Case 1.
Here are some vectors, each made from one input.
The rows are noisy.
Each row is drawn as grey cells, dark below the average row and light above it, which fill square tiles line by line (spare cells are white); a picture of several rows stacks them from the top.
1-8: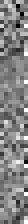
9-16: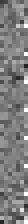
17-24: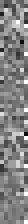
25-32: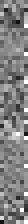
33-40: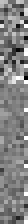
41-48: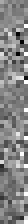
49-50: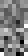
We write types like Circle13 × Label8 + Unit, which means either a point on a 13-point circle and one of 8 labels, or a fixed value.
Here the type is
List2(Line6).
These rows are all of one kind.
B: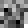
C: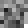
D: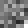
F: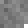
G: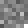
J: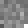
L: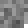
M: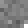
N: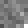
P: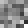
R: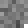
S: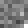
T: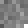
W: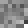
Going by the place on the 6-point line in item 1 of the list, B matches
C, F, N and T.
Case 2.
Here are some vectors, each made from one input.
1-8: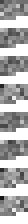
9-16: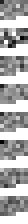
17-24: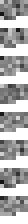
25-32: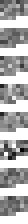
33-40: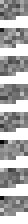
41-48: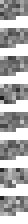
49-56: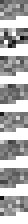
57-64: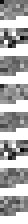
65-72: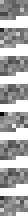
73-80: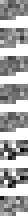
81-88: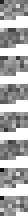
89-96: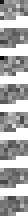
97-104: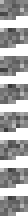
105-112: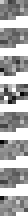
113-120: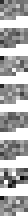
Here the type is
List2(Line6).
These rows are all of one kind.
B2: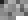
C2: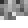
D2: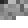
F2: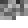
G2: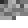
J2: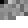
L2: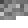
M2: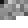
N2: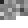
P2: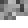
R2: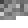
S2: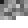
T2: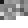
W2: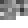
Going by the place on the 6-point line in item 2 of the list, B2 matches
C2, N2 and S2.
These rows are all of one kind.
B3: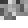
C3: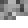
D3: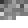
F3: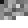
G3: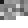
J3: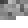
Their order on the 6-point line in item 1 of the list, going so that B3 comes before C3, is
B3, C3, J3, F3, D3, G3.
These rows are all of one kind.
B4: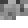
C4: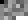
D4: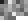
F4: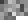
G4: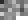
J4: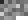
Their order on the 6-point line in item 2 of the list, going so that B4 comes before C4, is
B4, G4, F4, J4, D4, C4.
